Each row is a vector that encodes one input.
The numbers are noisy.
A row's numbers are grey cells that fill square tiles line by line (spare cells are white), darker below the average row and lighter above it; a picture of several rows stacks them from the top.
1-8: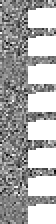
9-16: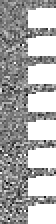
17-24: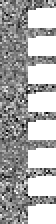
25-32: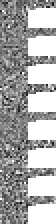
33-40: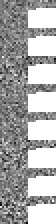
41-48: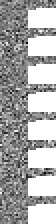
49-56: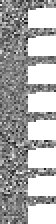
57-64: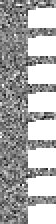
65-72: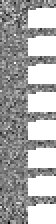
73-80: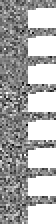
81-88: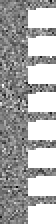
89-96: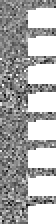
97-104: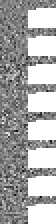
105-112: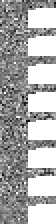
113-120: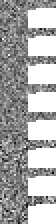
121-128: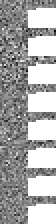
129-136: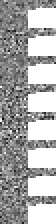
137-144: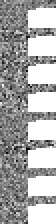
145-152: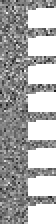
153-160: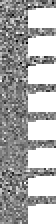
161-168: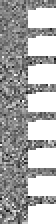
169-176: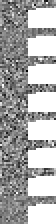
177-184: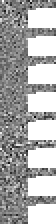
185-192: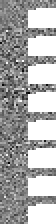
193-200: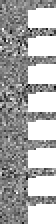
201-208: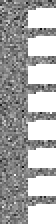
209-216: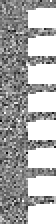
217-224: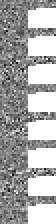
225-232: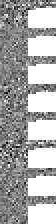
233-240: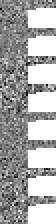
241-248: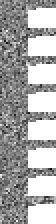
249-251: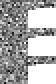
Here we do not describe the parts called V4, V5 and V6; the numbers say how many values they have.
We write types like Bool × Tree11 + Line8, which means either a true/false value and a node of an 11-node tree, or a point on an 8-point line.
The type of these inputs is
List2(Line9) + Tree7 + V4 × V5 × V6.
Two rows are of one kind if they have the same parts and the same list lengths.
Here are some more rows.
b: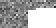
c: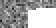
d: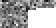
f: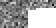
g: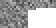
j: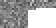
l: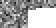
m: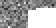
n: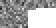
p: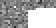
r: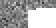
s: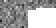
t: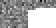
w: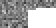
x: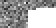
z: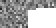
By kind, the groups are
b, c, f, g, j, r, s
d
l
m, x
n, p, t, w, z

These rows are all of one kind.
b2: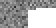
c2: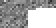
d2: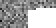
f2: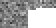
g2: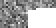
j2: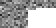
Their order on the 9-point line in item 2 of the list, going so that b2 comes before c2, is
b2, g2, j2, c2, f2, d2.
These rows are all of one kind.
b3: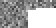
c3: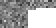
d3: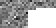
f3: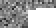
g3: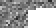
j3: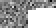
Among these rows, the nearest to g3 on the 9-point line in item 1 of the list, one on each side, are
b3 and d3.
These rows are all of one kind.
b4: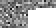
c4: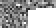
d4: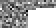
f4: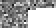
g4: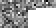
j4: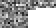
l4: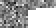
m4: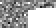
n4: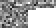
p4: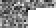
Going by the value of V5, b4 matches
j4 and l4.
